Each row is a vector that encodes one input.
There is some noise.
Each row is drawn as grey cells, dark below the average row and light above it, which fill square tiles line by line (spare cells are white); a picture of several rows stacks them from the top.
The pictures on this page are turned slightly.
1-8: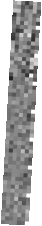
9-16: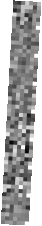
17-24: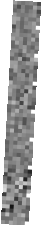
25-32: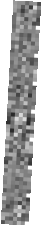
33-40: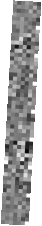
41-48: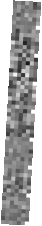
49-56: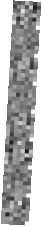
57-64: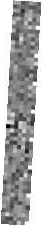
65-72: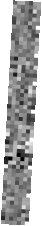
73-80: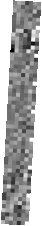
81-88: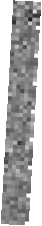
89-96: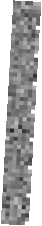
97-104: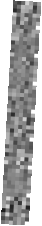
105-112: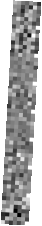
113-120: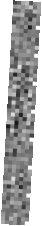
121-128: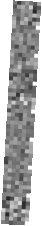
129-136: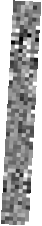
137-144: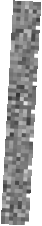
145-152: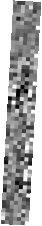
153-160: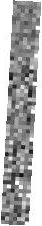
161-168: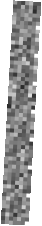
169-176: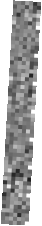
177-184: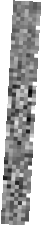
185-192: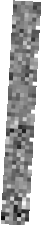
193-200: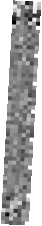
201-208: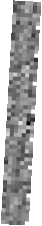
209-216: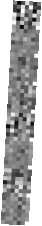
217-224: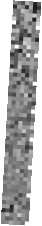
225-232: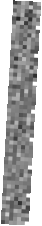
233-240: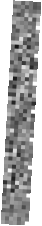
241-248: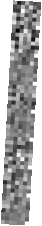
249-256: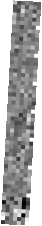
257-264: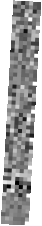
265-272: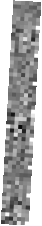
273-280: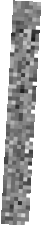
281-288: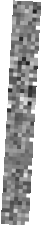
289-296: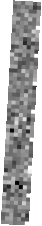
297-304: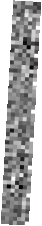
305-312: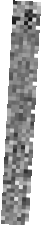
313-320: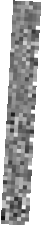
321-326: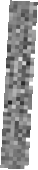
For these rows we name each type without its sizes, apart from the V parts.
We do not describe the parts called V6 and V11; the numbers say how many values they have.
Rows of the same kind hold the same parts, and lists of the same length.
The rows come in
4 kinds.
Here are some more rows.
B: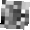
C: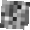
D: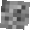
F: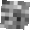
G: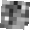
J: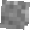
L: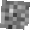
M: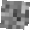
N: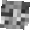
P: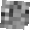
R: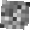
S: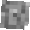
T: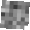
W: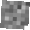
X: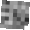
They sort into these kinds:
B, F, J
C, R, W, X
D, G, M, N, P
L, S, T

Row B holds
a label and a node of a tree.
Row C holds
a label.
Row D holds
three true/false values and a value of V6.
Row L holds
a value of V6 and a value of V11.
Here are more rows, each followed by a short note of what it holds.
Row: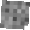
a label
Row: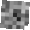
three true/false values and a value of V6
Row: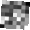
three true/false values and a value of V6
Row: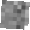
a label and a node of a tree
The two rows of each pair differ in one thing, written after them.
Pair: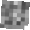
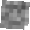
the node of the tree
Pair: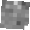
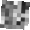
the label
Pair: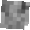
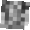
the label
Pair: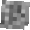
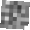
the node of the tree
